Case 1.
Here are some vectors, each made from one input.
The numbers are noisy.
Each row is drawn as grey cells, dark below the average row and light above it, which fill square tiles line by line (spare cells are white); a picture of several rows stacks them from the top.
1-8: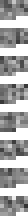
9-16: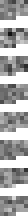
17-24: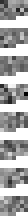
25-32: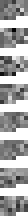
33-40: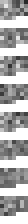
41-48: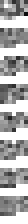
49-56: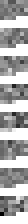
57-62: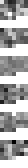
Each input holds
a point on a 6-point line and three true/false values.
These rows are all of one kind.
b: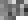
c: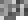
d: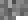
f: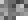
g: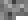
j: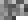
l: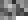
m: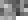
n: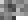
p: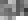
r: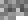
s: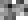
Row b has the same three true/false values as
c, f, j and m.
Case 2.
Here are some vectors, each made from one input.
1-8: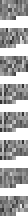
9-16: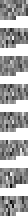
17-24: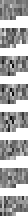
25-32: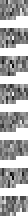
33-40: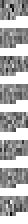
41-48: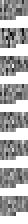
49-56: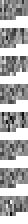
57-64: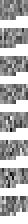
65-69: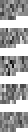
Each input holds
either a point on each of two 4-point lines, or a node of a 9-node tree.
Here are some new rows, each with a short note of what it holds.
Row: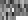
a node of a 9-node tree
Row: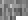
a node of a 9-node tree
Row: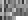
a node of a 9-node tree
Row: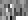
a node of a 9-node tree
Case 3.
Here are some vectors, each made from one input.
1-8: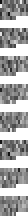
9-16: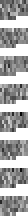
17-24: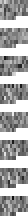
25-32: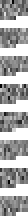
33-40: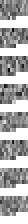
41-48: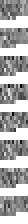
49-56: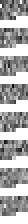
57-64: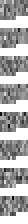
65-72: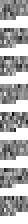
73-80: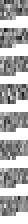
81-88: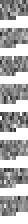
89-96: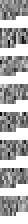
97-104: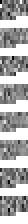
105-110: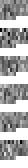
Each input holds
either a point on an 8-point line, or a point on a 10-point line.
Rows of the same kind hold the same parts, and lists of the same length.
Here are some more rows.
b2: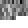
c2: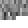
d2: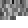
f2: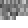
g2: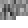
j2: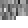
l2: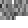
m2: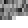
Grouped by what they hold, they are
b2, d2, m2
c2, f2, g2, j2, l2

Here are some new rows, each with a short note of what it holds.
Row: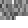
a point on a 10-point line
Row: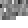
a point on a 10-point line
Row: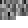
a point on an 8-point line
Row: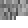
a point on a 10-point line
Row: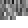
a point on an 8-point line
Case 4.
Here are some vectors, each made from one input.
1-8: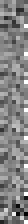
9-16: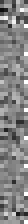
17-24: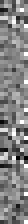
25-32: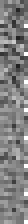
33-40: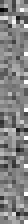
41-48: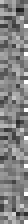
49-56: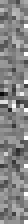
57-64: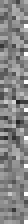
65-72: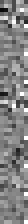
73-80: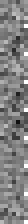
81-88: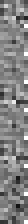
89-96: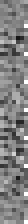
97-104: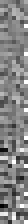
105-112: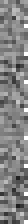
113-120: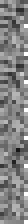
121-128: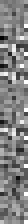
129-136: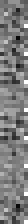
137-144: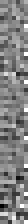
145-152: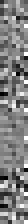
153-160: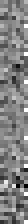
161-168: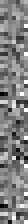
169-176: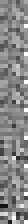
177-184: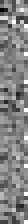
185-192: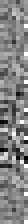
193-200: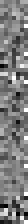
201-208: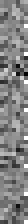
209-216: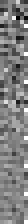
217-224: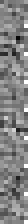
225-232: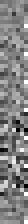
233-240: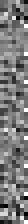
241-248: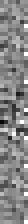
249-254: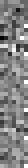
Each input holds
a point on a 4-point line and a true/false value.
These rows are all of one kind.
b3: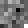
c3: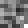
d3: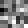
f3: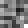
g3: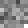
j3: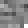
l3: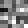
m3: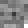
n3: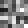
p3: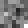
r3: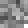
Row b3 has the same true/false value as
c3, f3 and p3.
